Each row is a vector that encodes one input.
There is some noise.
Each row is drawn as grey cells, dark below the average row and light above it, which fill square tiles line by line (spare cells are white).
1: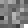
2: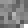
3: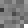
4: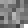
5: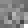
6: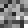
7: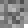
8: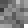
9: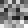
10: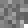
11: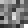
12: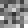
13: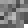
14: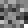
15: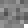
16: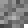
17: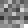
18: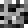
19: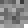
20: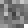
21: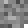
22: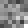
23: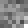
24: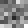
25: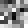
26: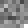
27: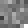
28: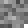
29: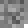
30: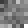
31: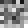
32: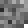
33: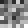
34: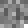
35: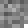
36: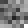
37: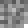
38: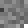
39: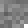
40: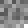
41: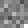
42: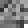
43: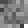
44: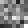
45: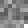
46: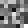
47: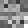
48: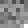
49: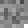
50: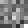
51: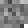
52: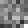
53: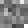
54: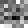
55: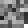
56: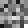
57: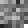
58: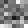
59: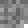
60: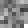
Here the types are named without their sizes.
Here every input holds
a point on a line, together with either a fixed value, or four true/false values.
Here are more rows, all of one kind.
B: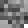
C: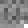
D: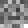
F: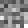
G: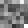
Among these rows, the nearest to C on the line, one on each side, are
D and F.
